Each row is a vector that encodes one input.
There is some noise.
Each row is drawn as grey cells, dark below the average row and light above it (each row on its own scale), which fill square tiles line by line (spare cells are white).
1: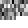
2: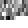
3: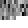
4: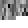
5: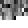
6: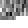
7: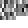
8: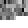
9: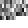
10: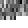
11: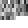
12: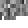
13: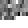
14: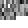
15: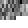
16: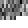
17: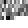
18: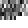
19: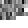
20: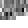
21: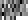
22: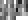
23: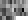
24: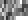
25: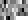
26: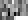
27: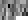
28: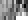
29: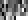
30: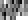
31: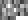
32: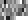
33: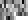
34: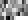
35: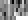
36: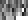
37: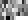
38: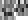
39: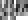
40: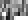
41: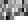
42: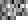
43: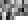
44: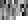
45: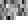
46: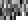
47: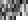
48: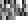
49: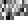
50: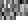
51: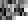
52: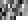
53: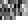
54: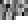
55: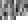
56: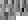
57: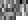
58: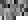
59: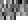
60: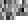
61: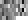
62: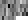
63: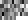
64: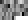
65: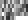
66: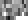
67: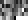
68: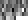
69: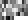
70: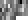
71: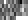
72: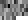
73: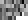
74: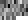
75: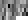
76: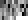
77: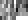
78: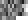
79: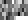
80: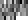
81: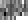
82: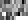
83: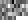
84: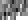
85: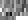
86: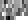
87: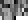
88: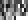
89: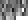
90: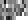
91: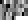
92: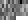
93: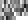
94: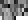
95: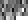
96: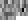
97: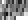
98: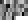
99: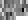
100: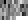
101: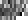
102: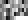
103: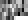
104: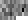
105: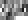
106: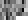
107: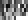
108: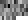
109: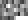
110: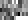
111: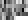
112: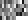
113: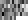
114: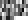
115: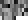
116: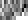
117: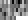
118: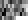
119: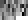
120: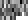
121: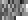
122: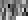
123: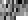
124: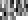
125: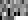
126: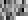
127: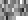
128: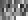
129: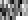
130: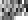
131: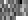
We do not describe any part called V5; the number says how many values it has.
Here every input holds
either one of 12 labels and three true/false values, or a value of V5.
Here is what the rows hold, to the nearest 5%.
About 75% of them hold one of 12 labels and three true/false values. The rest hold a value of V5.
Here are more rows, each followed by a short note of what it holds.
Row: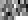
one of 12 labels and three true/false values
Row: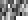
one of 12 labels and three true/false values
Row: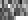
one of 12 labels and three true/false values
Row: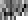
one of 12 labels and three true/false values
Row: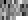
a value of V5
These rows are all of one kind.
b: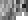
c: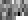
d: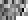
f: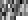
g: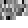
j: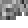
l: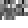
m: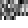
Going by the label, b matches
g and j.
